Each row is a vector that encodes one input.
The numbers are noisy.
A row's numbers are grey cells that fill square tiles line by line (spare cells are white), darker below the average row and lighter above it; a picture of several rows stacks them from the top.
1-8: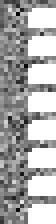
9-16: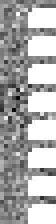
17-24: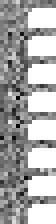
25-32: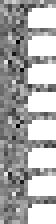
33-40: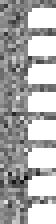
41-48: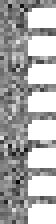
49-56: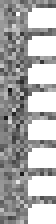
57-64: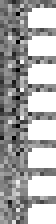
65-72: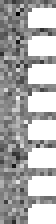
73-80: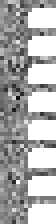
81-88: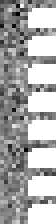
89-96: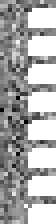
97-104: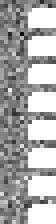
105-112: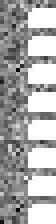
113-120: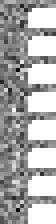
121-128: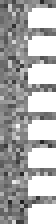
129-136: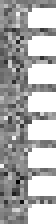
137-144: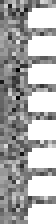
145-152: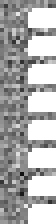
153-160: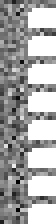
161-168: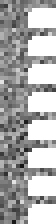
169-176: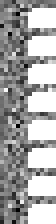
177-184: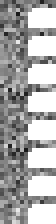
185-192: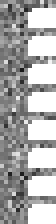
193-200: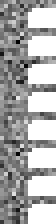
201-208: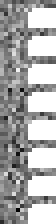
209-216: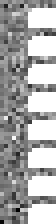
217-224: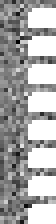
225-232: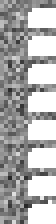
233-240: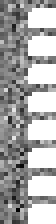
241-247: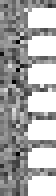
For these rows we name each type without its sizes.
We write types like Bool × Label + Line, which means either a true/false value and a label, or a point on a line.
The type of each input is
Line × List(Circle).
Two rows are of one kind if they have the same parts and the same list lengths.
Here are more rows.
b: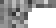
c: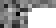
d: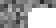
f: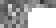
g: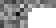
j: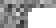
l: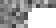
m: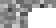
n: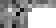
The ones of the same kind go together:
b, l
c, j
d, f
g, m, n

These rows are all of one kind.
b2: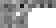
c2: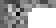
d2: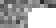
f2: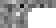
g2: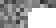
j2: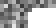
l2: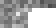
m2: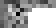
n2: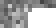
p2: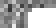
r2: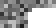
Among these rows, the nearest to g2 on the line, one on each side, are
c2 and d2.
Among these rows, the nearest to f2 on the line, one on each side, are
b2 and p2.
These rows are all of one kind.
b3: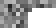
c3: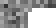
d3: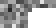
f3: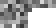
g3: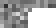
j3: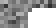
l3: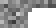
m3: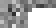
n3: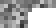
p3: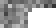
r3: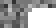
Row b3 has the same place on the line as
d3 and n3.
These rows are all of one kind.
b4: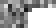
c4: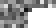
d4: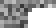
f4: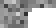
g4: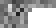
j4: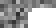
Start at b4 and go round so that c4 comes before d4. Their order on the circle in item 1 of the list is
b4, c4, g4, d4, f4, j4.
